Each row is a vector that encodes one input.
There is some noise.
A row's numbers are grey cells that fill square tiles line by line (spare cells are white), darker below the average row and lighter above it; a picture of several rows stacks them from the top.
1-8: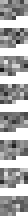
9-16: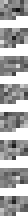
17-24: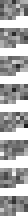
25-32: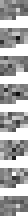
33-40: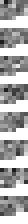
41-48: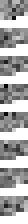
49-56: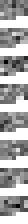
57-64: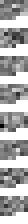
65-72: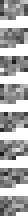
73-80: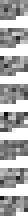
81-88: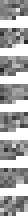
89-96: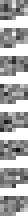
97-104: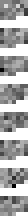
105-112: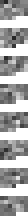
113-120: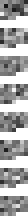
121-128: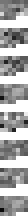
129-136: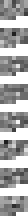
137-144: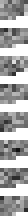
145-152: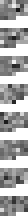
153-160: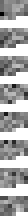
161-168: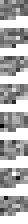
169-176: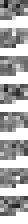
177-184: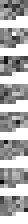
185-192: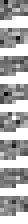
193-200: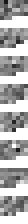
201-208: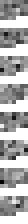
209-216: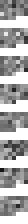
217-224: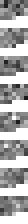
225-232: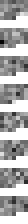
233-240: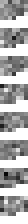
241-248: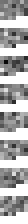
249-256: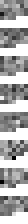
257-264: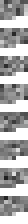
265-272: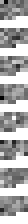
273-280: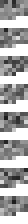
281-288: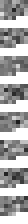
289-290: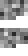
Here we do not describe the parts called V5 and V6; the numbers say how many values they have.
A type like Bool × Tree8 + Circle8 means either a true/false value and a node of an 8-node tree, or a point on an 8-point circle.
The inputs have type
(Bool × V5 + V6) × Label8.
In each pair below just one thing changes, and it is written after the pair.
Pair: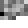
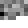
the value of V5
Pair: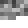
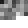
the label
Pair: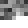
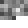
the value of V5
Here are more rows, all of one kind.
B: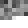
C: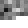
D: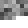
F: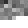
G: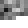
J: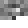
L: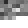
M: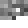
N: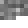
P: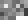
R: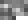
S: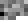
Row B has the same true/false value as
F and P.
